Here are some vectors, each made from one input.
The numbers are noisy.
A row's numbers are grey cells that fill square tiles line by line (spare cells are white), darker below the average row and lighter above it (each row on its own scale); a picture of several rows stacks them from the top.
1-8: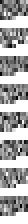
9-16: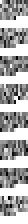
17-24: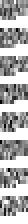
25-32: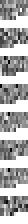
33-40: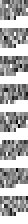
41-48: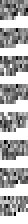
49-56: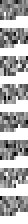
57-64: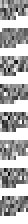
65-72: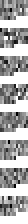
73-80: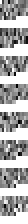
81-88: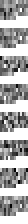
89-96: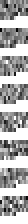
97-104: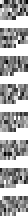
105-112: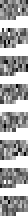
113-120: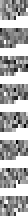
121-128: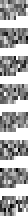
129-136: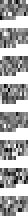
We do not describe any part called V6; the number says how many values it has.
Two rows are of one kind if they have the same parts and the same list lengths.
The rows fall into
3 kinds.
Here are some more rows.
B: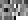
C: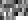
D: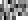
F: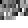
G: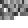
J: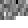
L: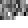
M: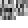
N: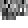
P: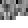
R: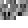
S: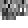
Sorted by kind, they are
B, D, M, R
C, F, G, J, L, P
N, S

